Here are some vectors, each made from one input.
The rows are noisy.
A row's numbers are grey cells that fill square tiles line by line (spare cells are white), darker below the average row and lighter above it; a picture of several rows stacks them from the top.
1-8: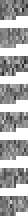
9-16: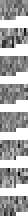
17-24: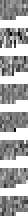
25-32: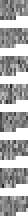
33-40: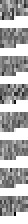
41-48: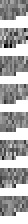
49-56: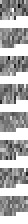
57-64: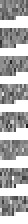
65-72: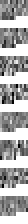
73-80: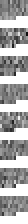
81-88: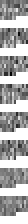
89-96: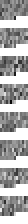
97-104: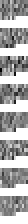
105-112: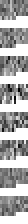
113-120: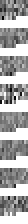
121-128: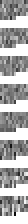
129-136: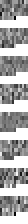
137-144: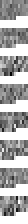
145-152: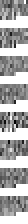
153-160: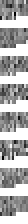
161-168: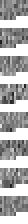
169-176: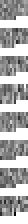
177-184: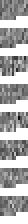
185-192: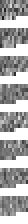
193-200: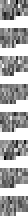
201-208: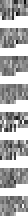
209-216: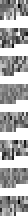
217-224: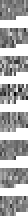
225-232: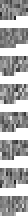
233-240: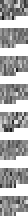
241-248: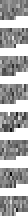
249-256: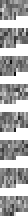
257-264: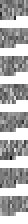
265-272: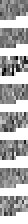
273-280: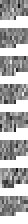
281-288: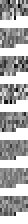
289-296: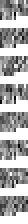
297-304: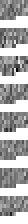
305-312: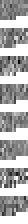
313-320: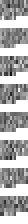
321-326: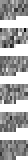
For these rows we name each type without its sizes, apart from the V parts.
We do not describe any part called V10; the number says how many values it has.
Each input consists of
a true/false value and a value of V10, together with either a fixed value, or a node of a tree.
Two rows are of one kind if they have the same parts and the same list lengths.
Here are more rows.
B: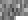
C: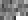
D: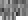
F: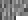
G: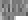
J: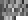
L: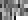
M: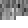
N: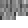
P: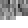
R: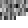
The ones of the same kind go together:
B, C, F, J, L, N, R
D, G, M, P

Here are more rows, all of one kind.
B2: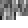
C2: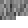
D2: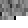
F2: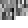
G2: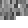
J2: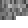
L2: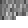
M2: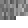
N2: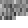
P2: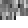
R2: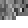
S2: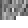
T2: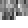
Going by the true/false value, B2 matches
C2, F2, N2 and P2.
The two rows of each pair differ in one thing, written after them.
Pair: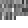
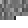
the node of the tree
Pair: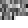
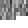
the node of the tree
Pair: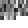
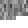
the node of the tree
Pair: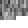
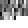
the node of the tree
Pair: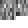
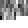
the true/false value
